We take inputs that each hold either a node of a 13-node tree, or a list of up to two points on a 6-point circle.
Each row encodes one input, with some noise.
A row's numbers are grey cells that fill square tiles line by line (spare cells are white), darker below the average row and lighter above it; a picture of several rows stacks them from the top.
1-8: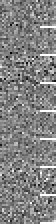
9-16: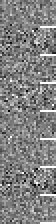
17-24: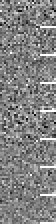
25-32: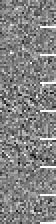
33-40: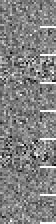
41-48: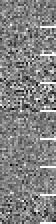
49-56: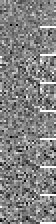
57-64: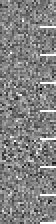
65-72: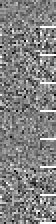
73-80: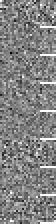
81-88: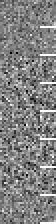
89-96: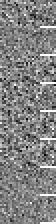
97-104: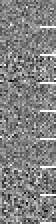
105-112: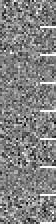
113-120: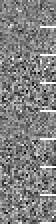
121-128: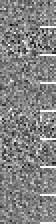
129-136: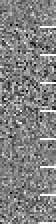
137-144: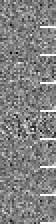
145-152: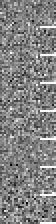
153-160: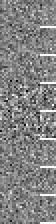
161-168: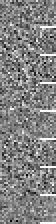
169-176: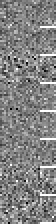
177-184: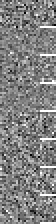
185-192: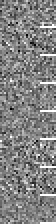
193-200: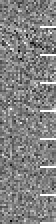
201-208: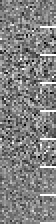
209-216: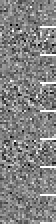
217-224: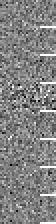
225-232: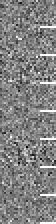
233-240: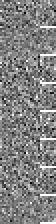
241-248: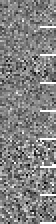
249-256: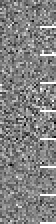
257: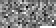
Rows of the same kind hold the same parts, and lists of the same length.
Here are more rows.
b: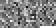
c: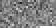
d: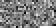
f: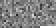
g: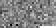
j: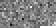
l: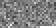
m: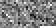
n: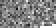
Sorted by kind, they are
b, d, m
c, l
f, g, j
n

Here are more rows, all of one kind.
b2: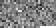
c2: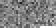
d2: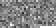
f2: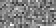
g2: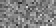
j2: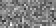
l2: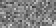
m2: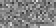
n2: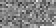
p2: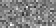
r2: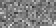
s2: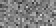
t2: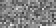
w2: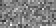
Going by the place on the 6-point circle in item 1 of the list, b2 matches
f2, j2, t2 and w2.
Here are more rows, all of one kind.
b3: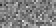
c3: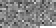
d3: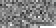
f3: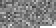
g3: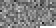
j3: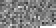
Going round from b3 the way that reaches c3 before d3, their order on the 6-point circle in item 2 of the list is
b3, j3, g3, c3, d3, f3.
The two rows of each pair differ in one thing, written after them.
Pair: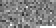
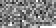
the place on the 6-point circle in item 1 of the list
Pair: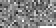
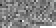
the place on the 6-point circle in item 1 of the list
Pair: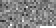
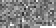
the place on the 6-point circle in item 2 of the list
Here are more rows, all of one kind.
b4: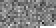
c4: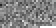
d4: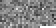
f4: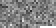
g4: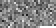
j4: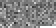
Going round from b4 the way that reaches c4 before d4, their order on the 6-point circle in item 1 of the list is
b4, j4, c4, f4, g4, d4.
